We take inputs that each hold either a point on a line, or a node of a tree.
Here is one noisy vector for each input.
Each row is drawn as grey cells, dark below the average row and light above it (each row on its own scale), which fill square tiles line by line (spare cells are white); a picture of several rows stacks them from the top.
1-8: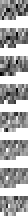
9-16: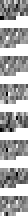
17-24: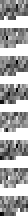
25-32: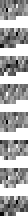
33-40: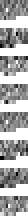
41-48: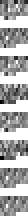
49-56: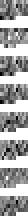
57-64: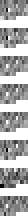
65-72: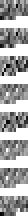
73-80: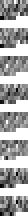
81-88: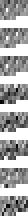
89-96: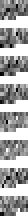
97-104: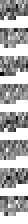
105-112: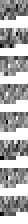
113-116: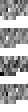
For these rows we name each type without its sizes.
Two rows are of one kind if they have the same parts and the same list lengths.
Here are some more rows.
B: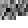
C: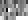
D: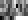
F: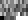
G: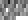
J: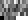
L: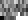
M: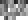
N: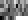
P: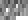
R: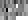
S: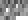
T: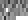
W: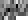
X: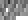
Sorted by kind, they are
B, D, F, J, L, N, W
C, G, M, P, R, S, T, X

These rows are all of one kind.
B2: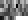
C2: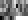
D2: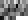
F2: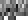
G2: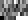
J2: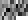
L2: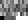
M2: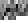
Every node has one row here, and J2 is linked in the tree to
M2.
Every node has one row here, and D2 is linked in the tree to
B2, G2 and M2.
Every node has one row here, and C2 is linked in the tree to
B2.
